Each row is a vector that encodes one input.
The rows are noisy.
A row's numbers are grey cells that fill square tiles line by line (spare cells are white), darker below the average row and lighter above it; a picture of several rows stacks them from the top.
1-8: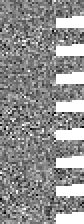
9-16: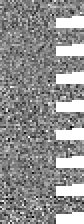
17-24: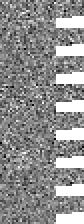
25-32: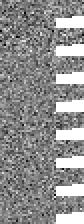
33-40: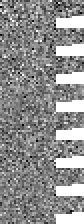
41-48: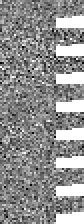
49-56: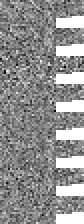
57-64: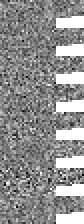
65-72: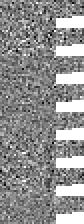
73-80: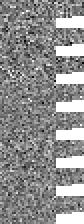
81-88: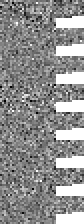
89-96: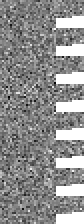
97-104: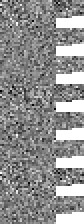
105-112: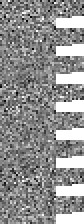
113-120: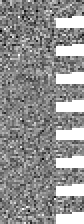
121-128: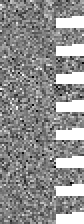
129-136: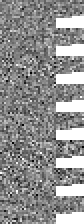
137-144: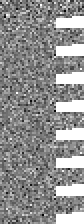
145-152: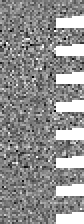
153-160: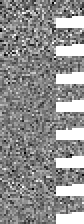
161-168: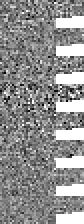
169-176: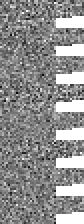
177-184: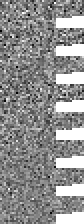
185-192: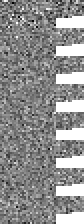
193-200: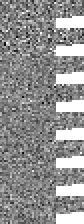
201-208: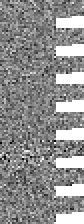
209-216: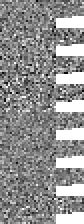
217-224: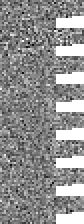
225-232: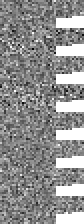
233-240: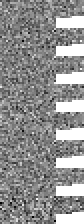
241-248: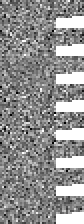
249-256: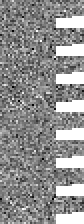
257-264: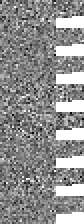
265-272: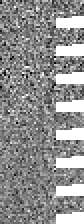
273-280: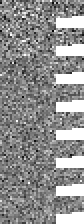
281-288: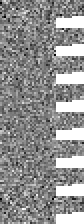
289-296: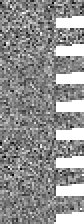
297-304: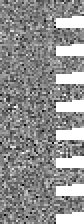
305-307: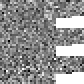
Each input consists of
one of 5 labels, together with either a point on a 6-point line, or a list of up to three points on a 6-point circle.
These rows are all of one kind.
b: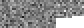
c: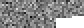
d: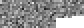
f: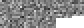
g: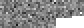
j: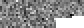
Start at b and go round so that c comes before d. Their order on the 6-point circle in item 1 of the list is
b, f, j, g, c, d.
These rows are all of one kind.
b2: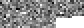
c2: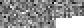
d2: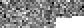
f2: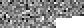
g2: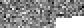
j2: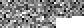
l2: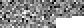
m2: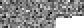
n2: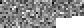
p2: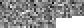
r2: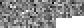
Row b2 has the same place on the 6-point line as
j2, p2 and r2.
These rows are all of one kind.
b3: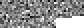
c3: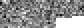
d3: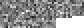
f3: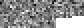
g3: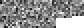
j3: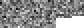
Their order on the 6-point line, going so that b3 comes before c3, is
b3, d3, j3, f3, c3, g3.
